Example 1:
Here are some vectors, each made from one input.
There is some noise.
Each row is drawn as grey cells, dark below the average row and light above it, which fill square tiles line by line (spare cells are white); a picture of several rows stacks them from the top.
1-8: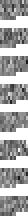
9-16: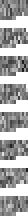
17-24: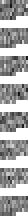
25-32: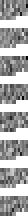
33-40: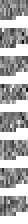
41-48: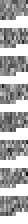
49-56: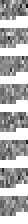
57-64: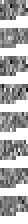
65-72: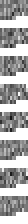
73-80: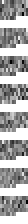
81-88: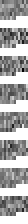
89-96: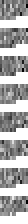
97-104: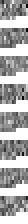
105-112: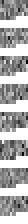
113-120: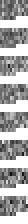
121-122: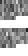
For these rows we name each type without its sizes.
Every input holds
a node of a tree, together with either a label, or a node of a tree.
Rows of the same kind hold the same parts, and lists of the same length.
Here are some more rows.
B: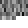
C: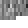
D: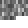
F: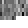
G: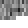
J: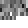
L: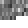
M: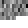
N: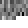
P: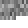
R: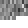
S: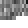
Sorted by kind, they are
B, D, F, J, L, N
C, G, M, P, R, S

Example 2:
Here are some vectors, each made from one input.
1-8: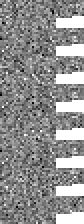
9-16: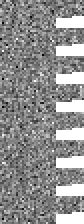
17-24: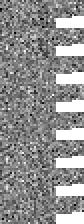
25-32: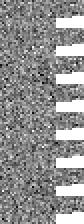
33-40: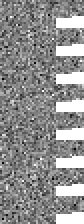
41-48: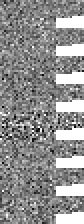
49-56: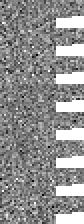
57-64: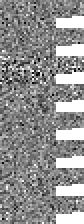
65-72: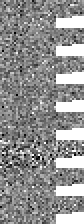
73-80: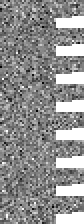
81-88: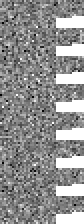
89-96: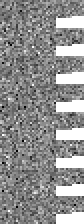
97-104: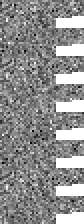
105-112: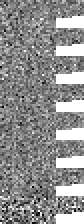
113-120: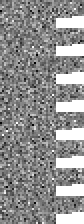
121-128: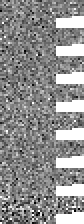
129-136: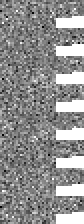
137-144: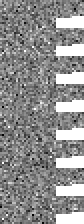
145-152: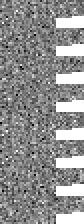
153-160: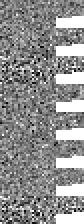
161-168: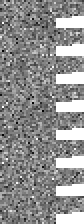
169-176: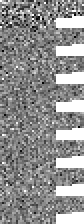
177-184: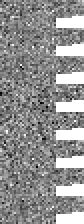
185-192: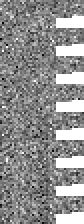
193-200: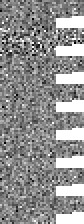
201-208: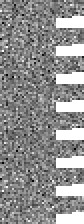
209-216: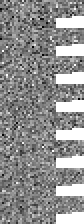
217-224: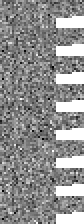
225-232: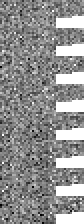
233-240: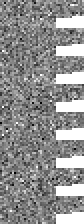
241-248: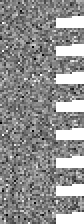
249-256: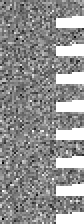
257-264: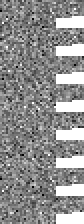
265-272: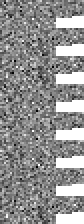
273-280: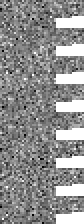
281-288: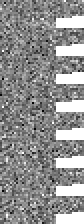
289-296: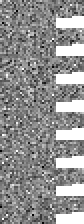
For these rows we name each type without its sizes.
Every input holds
a list of points on a line.
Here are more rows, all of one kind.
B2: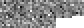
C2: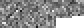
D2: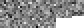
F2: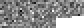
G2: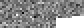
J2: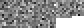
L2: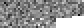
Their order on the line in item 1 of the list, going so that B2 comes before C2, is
B2, D2, L2, C2, G2, F2, J2.
